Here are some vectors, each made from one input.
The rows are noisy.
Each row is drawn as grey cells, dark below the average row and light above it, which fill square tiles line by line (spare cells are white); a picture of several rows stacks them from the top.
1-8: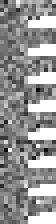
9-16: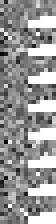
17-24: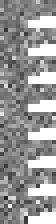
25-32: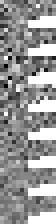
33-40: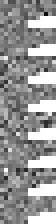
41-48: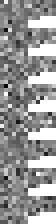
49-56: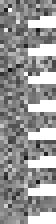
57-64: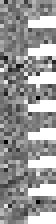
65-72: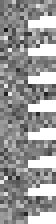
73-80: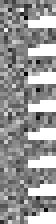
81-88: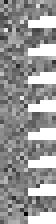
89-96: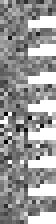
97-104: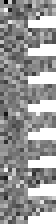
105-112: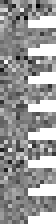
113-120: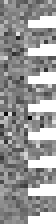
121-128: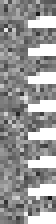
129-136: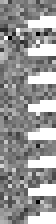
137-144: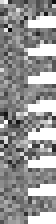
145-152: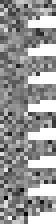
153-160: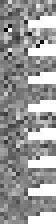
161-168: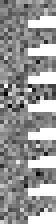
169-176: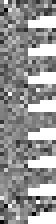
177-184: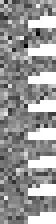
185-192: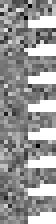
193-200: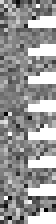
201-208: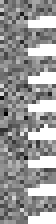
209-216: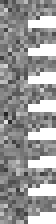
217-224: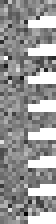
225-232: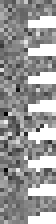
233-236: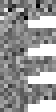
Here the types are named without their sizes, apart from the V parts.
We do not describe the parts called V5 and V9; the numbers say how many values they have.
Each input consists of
either a point on a line and a value of V9, or a node of a tree and a value of V5.
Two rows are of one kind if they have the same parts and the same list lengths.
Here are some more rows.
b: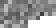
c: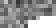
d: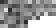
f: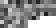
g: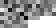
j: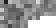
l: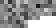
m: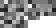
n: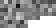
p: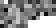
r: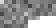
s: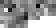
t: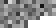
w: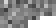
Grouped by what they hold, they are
b, c, d, s, t, w
f, g, j, l, m, n, p, r

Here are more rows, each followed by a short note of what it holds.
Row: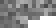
a node of a tree and a value of V5
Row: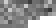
a point on a line and a value of V9
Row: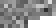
a point on a line and a value of V9
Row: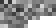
a point on a line and a value of V9
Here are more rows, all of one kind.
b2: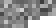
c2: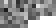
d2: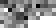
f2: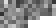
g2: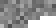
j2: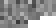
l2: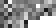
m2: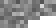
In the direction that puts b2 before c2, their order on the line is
g2, j2, m2, b2, d2, f2, l2, c2.
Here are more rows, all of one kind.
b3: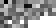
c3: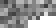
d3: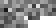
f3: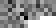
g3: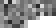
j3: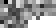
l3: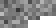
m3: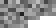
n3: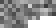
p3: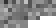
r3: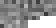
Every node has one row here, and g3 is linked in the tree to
l3.
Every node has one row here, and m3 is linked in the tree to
c3 and r3.
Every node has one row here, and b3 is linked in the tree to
f3.
